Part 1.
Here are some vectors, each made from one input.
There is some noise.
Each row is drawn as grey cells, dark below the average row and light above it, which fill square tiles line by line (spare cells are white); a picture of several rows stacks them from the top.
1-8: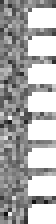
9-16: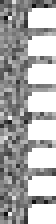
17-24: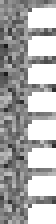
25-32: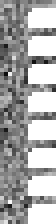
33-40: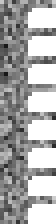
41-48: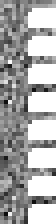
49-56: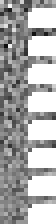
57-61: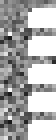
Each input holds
a point on an 8-point line.
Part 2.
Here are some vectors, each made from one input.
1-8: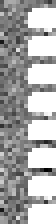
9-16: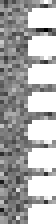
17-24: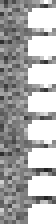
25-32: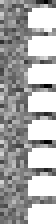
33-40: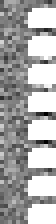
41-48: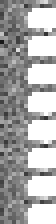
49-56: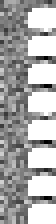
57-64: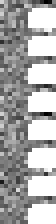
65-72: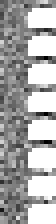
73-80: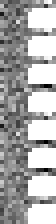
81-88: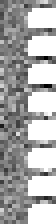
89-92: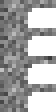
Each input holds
a point on a 9-point line.
